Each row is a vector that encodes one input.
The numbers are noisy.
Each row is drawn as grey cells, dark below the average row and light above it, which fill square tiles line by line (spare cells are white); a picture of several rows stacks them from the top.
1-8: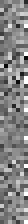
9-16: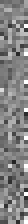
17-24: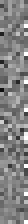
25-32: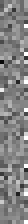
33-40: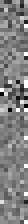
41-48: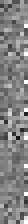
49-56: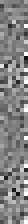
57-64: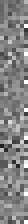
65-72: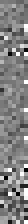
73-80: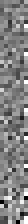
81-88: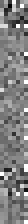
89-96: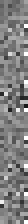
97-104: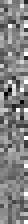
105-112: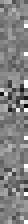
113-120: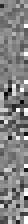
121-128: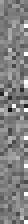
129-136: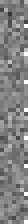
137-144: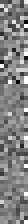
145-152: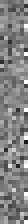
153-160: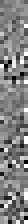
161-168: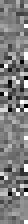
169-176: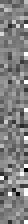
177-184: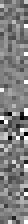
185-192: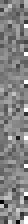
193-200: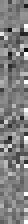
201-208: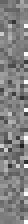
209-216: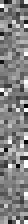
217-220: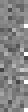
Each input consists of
either a fixed value, or one of 9 labels and one of 12 labels.
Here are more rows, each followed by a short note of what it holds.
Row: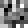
a fixed value
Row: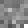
one of 9 labels and one of 12 labels
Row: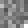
one of 9 labels and one of 12 labels
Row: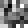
a fixed value
